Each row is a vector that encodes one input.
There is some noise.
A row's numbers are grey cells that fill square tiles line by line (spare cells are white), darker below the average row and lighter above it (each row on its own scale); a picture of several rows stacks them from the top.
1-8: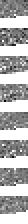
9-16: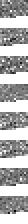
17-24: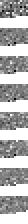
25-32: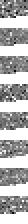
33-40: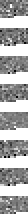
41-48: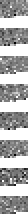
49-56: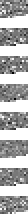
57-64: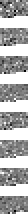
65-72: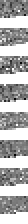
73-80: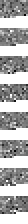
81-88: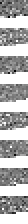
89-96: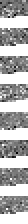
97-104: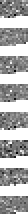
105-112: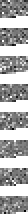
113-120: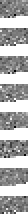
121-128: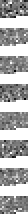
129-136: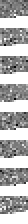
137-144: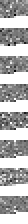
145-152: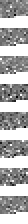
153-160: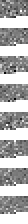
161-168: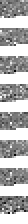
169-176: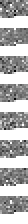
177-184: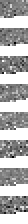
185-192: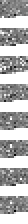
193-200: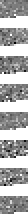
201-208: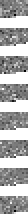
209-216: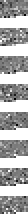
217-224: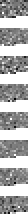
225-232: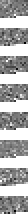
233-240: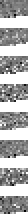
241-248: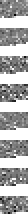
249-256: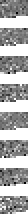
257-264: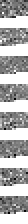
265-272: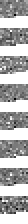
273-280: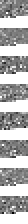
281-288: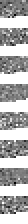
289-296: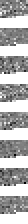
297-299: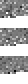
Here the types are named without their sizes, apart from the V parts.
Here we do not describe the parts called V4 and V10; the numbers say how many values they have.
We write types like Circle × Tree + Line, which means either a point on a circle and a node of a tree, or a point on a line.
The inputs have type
(Bool × V4 + V10) × Line.
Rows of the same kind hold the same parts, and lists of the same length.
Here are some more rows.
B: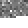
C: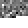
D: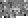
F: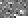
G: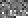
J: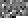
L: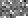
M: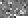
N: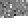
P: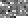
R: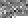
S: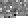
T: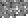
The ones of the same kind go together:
B, C, F, G, J, L, M, P
D, N, R, S, T

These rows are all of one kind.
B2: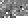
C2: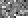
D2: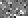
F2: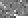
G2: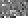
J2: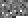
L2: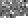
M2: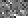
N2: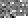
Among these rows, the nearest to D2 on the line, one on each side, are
C2 and F2.
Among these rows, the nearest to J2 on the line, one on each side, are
G2 and M2.
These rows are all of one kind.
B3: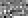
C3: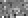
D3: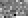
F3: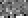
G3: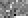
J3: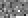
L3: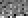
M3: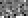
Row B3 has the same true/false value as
D3 and G3.
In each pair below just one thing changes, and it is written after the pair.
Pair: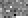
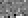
the true/false value
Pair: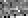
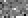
the value of V4
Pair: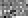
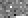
the place on the line
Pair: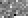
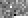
the value of V4
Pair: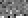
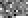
the true/false value
